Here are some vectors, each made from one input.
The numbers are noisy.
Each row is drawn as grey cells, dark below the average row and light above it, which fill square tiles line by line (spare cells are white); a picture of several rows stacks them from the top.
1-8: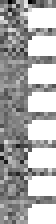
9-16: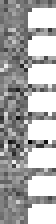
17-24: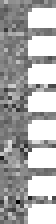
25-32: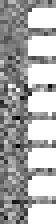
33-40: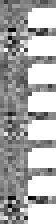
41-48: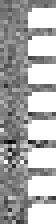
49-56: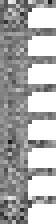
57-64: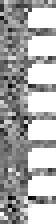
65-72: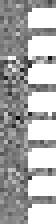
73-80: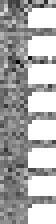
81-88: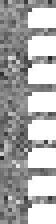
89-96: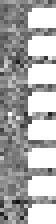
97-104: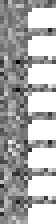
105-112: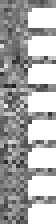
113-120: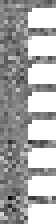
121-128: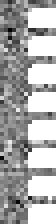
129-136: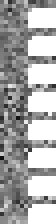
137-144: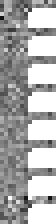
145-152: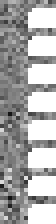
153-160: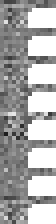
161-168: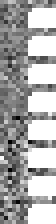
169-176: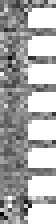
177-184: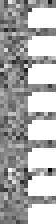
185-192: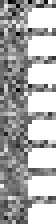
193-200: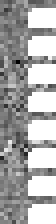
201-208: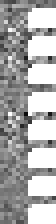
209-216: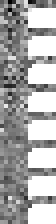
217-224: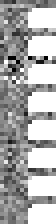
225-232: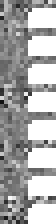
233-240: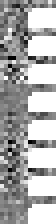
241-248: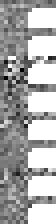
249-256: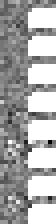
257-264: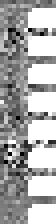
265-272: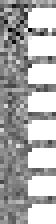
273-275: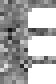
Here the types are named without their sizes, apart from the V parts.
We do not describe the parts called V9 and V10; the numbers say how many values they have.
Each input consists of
a point on a line, together with either a label, a true/false value, a value of V9 and a value of V10, or a point on a line.
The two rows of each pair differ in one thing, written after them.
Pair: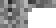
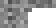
the place on the line
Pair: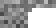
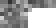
the value of V10
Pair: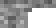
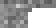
the true/false value
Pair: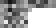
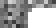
the place on the line
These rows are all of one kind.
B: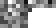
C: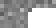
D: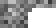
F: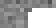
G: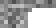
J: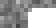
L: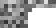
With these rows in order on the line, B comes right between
F and G.
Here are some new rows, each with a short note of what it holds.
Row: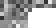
a point on each of two lines
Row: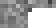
a label, a point on a line, a true/false value, a value of V9 and a value of V10
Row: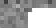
a label, a point on a line, a true/false value, a value of V9 and a value of V10
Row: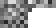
a label, a point on a line, a true/false value, a value of V9 and a value of V10
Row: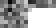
a label, a point on a line, a true/false value, a value of V9 and a value of V10
